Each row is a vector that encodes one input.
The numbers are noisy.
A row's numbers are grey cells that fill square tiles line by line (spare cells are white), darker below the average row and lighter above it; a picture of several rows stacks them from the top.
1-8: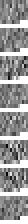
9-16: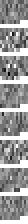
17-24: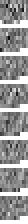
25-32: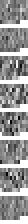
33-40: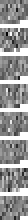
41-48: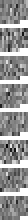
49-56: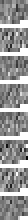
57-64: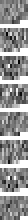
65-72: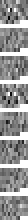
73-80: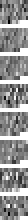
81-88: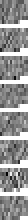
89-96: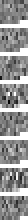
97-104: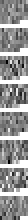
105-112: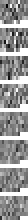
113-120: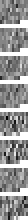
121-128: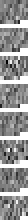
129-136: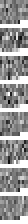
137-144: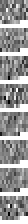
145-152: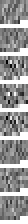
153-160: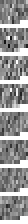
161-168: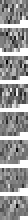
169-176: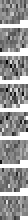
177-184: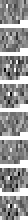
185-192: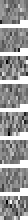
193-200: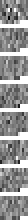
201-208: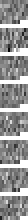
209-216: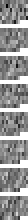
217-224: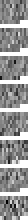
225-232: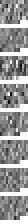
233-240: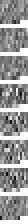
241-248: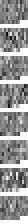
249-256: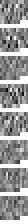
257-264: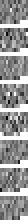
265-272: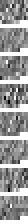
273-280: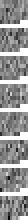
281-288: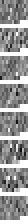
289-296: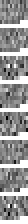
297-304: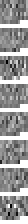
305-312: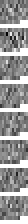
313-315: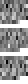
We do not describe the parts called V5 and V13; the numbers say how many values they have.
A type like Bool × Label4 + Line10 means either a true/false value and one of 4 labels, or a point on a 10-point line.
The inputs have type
(Bool × V5 × V13 + Label9) × Line6 × Line6.
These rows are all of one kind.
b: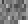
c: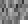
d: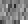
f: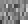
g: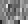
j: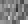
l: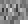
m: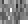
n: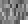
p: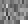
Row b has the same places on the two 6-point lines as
c, d, f and p.
